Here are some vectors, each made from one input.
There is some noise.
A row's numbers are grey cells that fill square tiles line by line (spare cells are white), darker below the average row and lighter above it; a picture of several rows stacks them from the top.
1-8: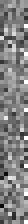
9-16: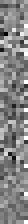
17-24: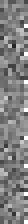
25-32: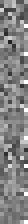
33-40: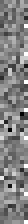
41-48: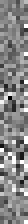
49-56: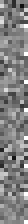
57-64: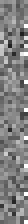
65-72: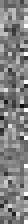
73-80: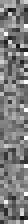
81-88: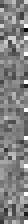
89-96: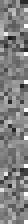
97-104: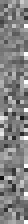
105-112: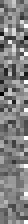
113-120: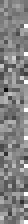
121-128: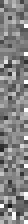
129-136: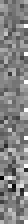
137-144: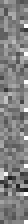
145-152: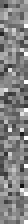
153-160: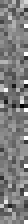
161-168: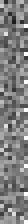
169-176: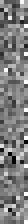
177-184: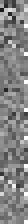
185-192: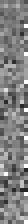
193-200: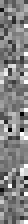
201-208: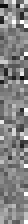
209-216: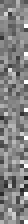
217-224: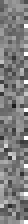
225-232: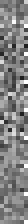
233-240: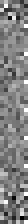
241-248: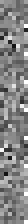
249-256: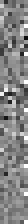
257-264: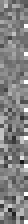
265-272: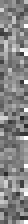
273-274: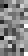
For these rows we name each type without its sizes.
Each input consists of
a point on a line, together with either a point on a circle, or a fixed value.
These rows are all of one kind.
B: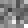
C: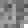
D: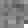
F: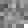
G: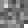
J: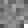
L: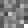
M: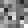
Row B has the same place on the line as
C and D.
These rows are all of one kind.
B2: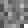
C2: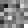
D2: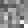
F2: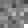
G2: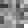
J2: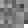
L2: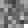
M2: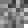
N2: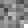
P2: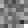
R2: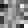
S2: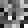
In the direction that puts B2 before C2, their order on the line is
M2, D2, B2, S2, R2, F2, N2, J2, C2, P2, G2, L2.
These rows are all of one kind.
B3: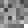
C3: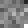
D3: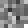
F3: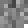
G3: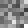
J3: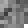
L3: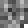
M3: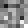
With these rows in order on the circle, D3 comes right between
C3 and J3.
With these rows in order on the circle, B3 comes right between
C3 and F3.
